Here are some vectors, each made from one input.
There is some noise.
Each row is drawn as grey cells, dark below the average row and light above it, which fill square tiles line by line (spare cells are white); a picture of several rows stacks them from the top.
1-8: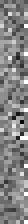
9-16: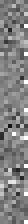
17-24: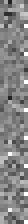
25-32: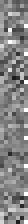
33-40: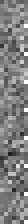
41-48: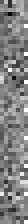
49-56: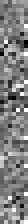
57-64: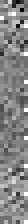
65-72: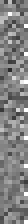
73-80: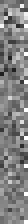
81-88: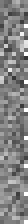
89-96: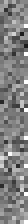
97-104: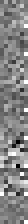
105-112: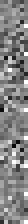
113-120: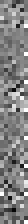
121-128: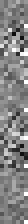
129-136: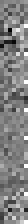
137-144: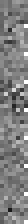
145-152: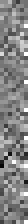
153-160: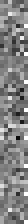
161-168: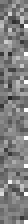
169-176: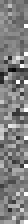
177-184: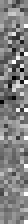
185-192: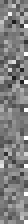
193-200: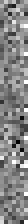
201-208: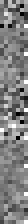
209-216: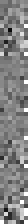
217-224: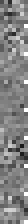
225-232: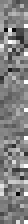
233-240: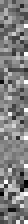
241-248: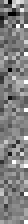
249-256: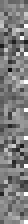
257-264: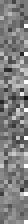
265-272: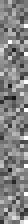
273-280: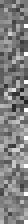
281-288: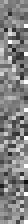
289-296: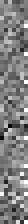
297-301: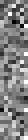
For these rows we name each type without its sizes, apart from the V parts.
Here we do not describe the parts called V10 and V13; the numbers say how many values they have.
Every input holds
either a point on a line, or a true/false value, a value of V10 and a value of V13.
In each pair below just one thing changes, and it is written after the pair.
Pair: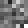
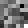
the value of V10
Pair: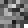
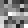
the value of V10
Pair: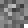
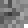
the value of V10
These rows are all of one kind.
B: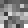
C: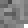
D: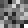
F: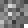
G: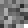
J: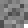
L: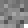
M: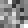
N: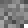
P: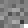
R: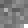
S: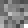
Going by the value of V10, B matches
C, D, F and J.
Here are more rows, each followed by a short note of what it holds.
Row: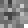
a true/false value, a value of V10 and a value of V13
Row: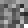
a point on a line
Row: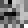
a true/false value, a value of V10 and a value of V13
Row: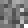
a point on a line
